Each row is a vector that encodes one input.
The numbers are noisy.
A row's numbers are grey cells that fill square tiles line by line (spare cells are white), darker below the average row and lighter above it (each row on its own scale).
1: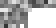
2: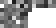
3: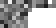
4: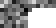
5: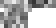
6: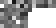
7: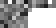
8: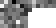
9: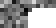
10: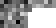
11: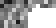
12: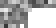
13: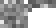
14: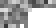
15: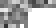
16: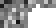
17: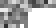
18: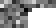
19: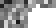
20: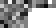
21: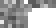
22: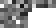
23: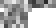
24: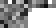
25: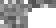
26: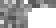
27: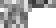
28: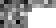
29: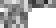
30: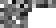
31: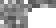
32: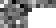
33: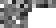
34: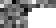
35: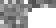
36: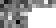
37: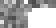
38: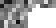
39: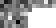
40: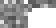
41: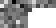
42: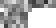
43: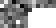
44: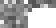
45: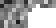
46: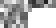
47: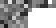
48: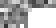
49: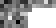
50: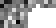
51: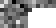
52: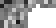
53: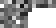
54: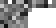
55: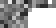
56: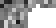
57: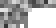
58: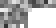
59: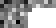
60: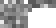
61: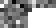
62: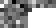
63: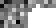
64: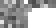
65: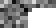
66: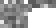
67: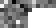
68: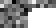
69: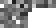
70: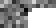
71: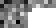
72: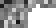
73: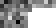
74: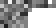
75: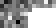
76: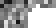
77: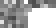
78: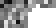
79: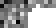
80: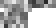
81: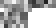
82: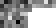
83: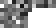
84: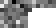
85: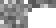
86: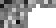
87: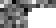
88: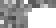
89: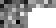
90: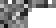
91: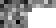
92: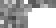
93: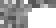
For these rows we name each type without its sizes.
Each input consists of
either a point on a line, or three true/false values.
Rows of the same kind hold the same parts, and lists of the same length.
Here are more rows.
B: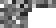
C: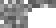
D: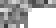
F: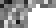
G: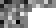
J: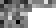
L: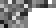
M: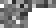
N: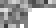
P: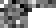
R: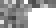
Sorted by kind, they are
B, C, D, L, M, N, P, R
F, G, J

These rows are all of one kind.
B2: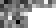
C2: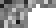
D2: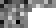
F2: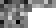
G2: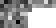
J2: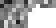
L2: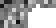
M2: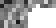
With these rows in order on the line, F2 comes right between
D2 and G2.
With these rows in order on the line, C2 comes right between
J2 and L2.
